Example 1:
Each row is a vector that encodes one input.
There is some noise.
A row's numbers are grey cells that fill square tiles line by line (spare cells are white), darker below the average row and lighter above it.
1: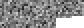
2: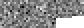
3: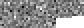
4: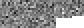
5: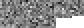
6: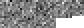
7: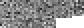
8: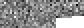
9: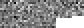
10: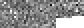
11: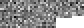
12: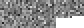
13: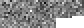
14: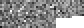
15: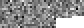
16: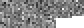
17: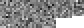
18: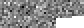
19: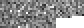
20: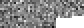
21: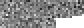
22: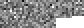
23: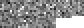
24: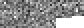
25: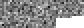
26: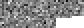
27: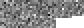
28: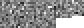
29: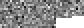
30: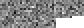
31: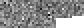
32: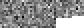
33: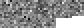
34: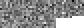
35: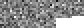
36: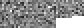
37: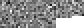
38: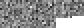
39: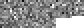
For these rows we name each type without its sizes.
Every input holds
either a point on a line, or three true/false values.
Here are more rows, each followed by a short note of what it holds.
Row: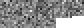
a point on a line
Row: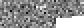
three true/false values
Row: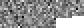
three true/false values
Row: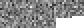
a point on a line
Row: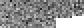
a point on a line
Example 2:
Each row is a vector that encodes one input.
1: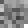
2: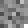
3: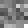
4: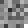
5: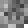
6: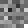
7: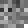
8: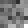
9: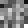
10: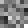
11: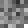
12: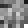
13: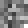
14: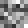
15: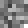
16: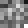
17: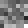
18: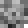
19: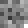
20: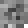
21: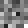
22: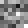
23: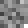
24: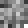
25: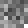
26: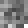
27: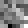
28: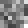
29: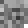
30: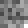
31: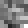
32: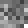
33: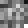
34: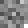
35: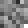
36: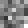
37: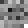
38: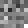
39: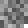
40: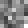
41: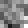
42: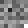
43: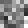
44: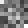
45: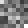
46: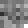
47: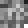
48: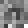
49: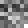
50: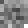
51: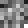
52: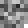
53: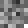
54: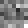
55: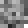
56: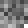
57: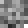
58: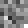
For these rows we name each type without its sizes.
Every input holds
either a node of a tree, or three true/false values.
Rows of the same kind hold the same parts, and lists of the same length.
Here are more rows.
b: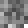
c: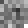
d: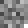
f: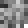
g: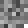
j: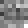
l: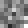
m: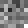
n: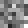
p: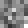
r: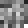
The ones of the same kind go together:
b, c, d, g, j, m
f, l, n, p, r

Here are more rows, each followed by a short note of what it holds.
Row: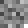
three true/false values
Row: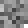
three true/false values
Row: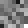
three true/false values
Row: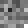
three true/false values
